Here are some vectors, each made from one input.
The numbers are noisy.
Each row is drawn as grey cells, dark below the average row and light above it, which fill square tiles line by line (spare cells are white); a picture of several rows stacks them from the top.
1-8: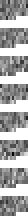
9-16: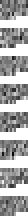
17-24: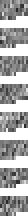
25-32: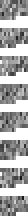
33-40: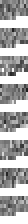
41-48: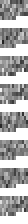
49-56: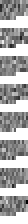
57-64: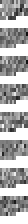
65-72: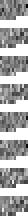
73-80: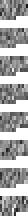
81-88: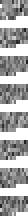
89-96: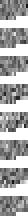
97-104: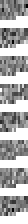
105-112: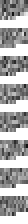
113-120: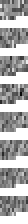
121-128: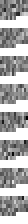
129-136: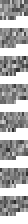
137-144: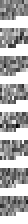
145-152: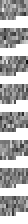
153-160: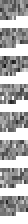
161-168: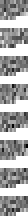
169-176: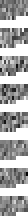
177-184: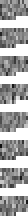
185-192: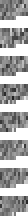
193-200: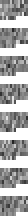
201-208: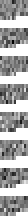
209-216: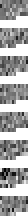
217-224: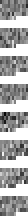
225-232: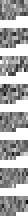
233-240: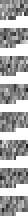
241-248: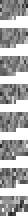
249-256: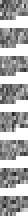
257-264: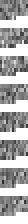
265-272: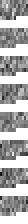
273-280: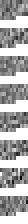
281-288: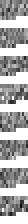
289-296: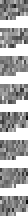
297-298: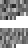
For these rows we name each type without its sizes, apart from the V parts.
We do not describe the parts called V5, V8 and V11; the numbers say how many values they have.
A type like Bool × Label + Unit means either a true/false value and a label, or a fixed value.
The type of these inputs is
Circle + Label × V5 × V11 + Line + V8.
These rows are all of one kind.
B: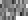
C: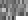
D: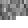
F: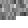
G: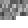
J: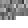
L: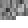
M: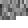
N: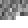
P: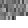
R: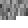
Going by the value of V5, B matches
F, L and M.
